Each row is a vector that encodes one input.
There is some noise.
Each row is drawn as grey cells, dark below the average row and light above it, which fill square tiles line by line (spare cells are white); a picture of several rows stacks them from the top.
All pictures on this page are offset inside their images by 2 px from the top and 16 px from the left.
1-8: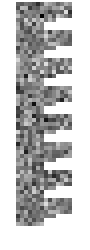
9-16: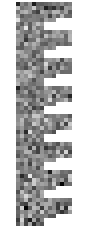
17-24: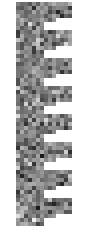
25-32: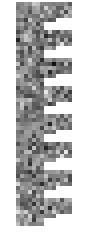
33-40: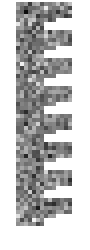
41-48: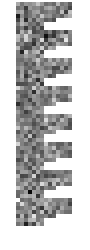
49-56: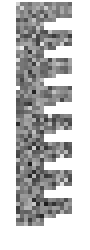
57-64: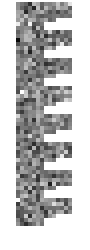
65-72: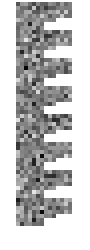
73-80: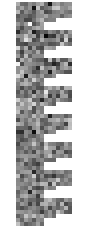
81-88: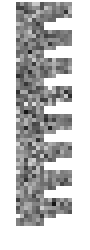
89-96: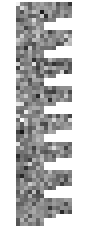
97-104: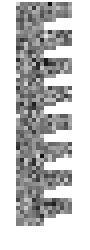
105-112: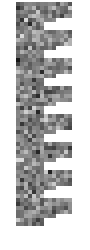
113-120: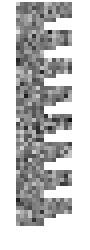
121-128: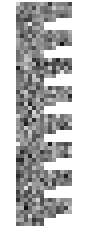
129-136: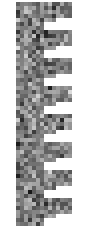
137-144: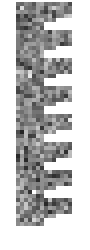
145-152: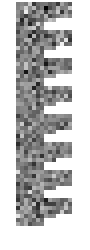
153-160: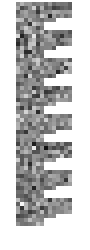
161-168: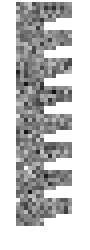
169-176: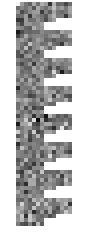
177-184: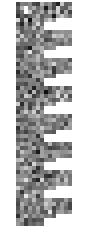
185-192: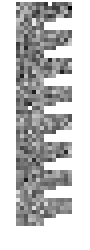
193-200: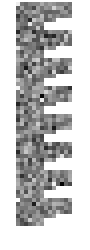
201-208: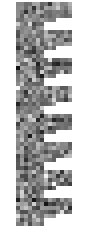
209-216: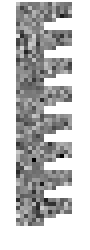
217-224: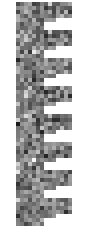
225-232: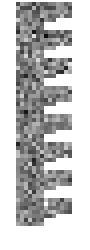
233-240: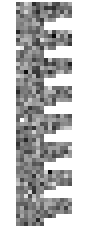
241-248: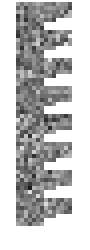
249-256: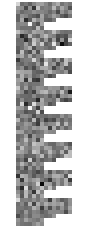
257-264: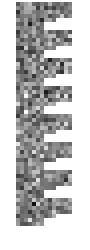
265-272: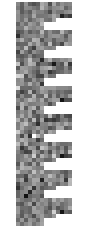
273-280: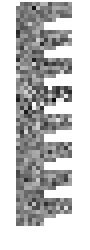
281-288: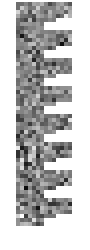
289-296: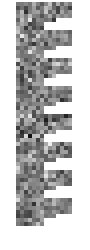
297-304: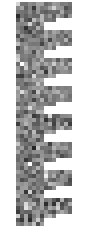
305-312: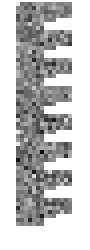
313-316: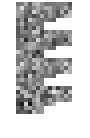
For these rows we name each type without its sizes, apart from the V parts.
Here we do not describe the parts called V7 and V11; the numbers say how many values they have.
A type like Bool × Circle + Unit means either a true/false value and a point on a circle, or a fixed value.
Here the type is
(Bool × Circle + V11) × V7 + Tree + Unit.
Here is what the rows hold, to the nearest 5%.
A few of them hold a fixed value. About 30% of them hold a node of a tree. The rest hold a value of V7, together with either a point on a circle and a true/false value, or a value of V11.
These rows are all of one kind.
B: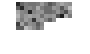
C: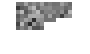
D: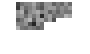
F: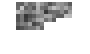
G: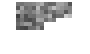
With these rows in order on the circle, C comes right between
D and G.
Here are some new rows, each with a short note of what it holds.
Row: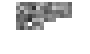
a value of V7 and a value of V11
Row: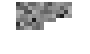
a point on a circle, a true/false value and a value of V7
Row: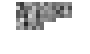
a fixed value
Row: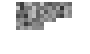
a fixed value
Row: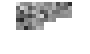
a value of V7 and a value of V11
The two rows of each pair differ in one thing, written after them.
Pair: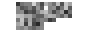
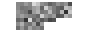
the value of V7
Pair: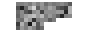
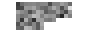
the place on the circle
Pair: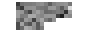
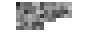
the value of V7
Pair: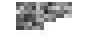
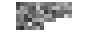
the true/false value
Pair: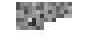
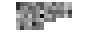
the true/false value
